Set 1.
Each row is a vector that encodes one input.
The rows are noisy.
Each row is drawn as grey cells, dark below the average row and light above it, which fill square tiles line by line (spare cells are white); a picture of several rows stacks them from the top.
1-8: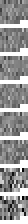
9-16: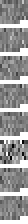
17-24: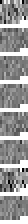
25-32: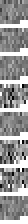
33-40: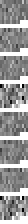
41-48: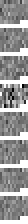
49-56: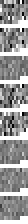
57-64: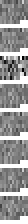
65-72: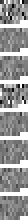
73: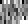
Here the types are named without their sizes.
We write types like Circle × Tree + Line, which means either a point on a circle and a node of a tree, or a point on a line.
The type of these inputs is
Bool × Bool × Bool × Bool + Label.
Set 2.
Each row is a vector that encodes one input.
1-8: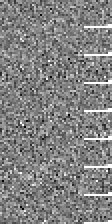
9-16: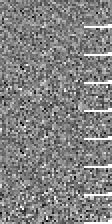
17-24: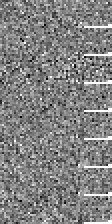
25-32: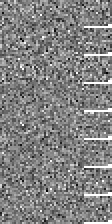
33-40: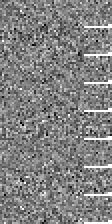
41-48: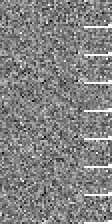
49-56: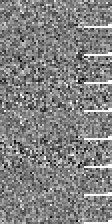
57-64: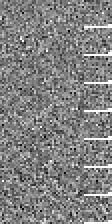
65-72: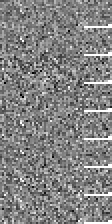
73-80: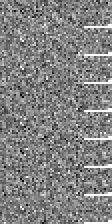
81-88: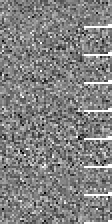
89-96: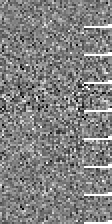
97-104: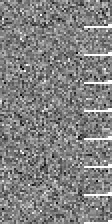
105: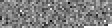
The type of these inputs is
Bool × Line8.
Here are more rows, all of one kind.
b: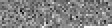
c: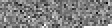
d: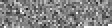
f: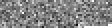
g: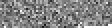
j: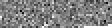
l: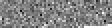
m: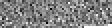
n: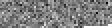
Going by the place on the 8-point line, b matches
c, j and n.
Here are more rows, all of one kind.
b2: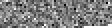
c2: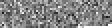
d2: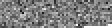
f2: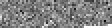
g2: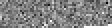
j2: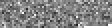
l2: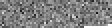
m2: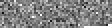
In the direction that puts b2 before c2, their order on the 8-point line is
d2, m2, b2, l2, f2, g2, c2, j2.
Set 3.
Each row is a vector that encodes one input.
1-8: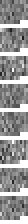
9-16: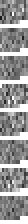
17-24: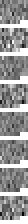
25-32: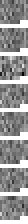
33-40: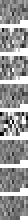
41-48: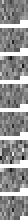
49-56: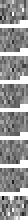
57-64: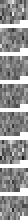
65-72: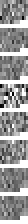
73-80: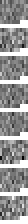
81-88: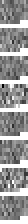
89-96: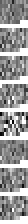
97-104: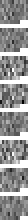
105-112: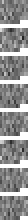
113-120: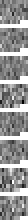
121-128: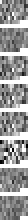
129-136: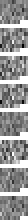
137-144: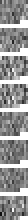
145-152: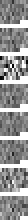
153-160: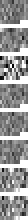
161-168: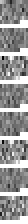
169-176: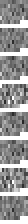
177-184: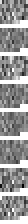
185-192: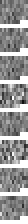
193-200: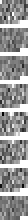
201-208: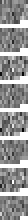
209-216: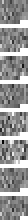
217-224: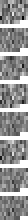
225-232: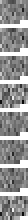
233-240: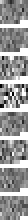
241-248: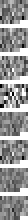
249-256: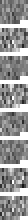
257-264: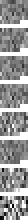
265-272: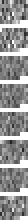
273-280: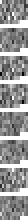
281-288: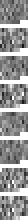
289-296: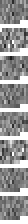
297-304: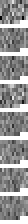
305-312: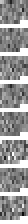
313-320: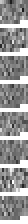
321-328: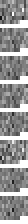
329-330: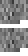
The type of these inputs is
Bool × Tree11 + Unit.
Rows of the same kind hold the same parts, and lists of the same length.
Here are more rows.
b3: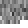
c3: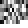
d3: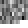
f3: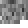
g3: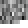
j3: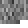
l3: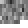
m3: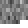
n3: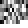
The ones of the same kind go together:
b3, d3, f3, g3, j3, l3, m3
c3, n3

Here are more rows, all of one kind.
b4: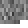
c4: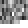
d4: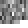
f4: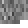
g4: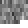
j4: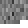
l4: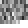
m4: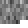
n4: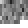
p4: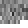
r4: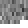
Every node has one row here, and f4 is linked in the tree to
b4.
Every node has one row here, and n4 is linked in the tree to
l4.
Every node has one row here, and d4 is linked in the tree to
g4, j4 and m4.
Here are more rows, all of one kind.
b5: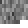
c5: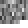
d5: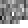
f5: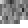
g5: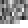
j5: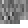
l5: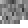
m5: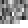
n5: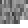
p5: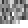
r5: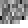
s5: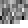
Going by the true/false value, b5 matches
f5, j5, l5 and n5.
